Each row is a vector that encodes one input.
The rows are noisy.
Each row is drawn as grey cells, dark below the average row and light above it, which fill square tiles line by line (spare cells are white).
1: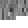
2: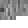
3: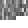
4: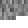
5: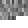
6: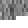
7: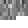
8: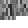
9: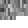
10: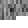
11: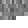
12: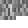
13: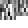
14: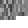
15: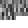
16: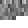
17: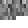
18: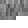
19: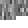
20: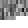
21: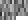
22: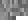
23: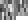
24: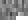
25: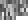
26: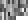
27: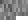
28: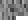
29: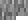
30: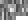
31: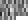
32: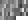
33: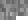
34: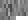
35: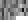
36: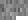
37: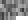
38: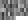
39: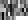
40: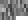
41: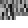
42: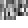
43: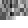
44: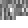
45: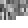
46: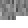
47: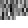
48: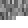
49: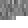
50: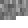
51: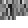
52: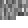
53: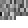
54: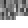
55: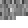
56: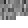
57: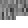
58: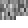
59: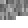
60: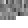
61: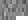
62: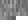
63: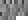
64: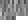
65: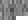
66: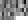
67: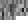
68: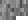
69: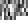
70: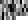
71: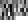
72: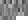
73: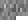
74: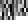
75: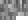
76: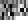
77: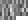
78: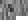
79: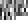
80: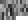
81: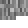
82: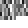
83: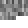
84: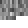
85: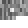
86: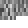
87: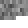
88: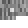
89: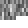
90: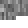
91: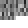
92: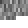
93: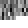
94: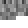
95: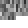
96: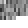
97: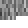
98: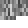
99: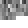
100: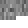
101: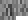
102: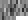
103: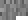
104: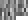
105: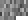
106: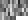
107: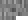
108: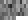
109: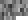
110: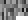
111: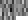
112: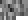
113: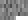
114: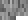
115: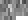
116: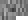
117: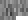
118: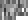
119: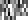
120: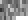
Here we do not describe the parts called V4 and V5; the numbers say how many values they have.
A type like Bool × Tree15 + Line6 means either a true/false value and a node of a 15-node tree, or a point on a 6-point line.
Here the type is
(Bool × Line6 + V4) × V5.
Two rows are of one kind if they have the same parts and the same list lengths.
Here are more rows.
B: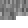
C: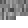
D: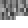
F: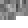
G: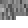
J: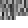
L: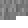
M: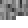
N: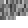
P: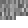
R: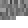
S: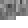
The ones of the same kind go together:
B, C, F, J, N
D, G, L, M, P, R, S

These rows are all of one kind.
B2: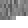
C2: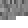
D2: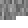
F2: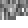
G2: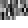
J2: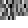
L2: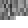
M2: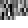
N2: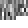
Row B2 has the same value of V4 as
D2 and F2.
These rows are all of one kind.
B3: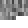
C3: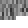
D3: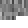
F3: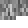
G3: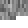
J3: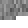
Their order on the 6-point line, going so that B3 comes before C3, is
D3, B3, G3, F3, J3, C3.
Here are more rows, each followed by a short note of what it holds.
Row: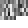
a point on a 6-point line, a true/false value and a value of V5
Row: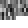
a value of V4 and a value of V5
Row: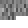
a value of V4 and a value of V5
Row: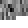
a value of V4 and a value of V5
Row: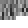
a point on a 6-point line, a true/false value and a value of V5
